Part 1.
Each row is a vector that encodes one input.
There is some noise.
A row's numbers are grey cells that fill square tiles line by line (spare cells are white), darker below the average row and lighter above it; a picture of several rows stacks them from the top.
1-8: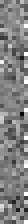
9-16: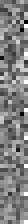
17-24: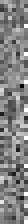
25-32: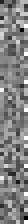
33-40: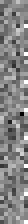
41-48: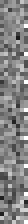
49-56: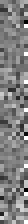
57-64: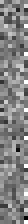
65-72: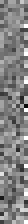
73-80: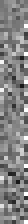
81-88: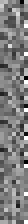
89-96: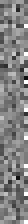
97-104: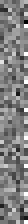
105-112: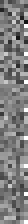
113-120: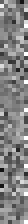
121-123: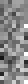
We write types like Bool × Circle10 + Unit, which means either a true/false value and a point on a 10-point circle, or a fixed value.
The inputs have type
Tree16.
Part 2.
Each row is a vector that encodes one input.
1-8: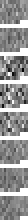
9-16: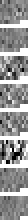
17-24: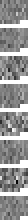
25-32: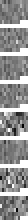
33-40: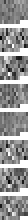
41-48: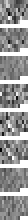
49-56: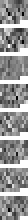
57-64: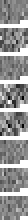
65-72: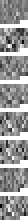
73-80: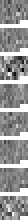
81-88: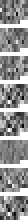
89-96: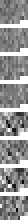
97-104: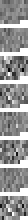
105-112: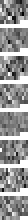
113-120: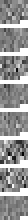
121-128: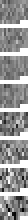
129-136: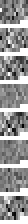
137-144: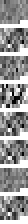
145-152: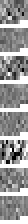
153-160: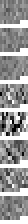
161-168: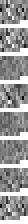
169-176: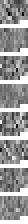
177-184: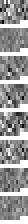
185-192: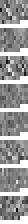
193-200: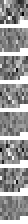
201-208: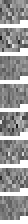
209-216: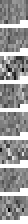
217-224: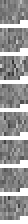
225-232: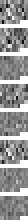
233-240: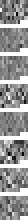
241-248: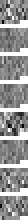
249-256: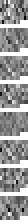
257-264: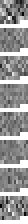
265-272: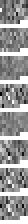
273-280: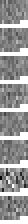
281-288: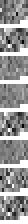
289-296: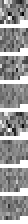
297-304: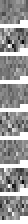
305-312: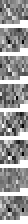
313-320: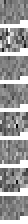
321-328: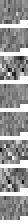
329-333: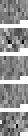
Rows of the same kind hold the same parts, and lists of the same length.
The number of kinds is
2.
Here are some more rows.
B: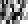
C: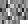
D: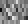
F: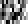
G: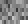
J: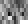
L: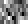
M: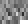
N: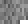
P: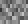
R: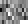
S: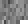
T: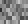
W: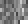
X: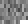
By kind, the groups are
B, F
C, D, G, J, L, M, N, P, R, S, T, W, X

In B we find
a fixed value.
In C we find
a node of an 11-node tree.
